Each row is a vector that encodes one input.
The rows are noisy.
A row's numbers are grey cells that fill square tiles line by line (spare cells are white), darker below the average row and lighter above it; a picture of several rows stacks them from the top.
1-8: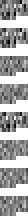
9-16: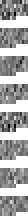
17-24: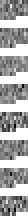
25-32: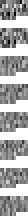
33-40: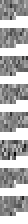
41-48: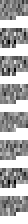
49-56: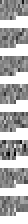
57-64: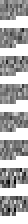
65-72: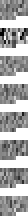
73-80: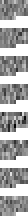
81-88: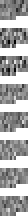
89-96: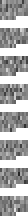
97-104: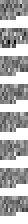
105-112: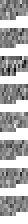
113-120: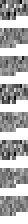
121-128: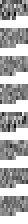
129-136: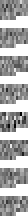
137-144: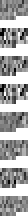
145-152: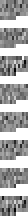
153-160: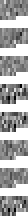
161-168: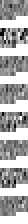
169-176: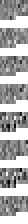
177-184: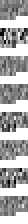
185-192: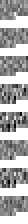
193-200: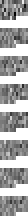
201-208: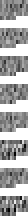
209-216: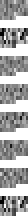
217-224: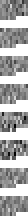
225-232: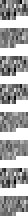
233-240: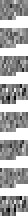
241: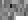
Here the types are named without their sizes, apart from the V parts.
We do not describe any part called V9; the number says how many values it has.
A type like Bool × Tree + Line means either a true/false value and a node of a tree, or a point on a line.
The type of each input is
List(Bool × (Line + V9)).
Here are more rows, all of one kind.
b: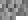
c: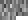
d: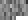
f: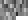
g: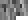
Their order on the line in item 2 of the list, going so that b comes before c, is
b, f, c, g, d.
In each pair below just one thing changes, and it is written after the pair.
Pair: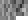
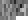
the place on the line in item 2 of the list
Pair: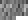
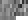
the true/false value in item 1 of the list
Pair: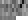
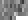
the true/false value in item 1 of the list
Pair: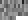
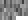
the value of V9 in item 1 of the list
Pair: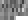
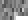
the true/false value in item 1 of the list
